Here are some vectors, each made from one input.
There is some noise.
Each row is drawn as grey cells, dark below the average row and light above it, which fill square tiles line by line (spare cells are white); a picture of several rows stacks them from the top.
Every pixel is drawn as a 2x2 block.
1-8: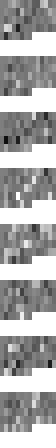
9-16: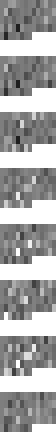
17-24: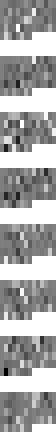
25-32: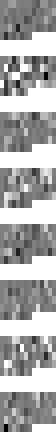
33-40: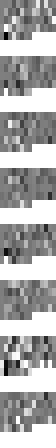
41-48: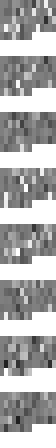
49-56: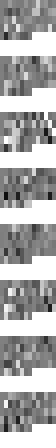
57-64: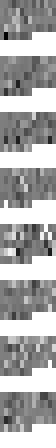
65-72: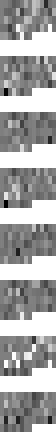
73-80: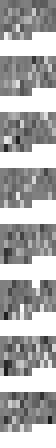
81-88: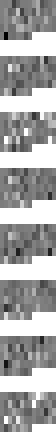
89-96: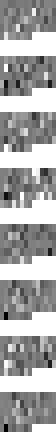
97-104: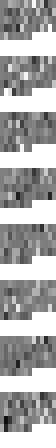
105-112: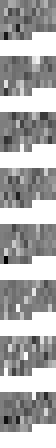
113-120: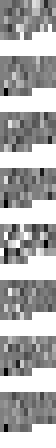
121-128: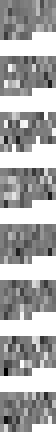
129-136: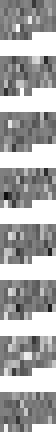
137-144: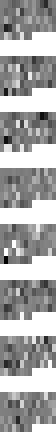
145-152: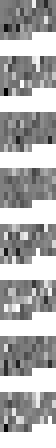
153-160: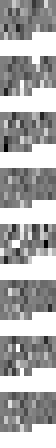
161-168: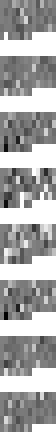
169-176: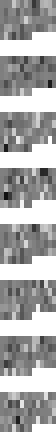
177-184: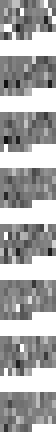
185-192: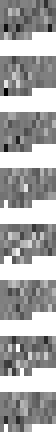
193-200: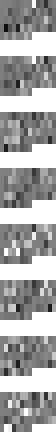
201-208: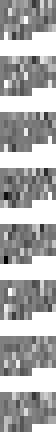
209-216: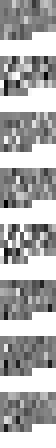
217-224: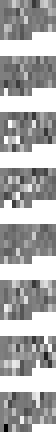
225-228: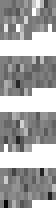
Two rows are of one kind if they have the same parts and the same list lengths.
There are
2 kinds of row.
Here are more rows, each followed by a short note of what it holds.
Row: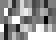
a fixed value
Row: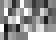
a fixed value
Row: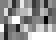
a fixed value
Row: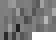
three true/false values
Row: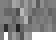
three true/false values
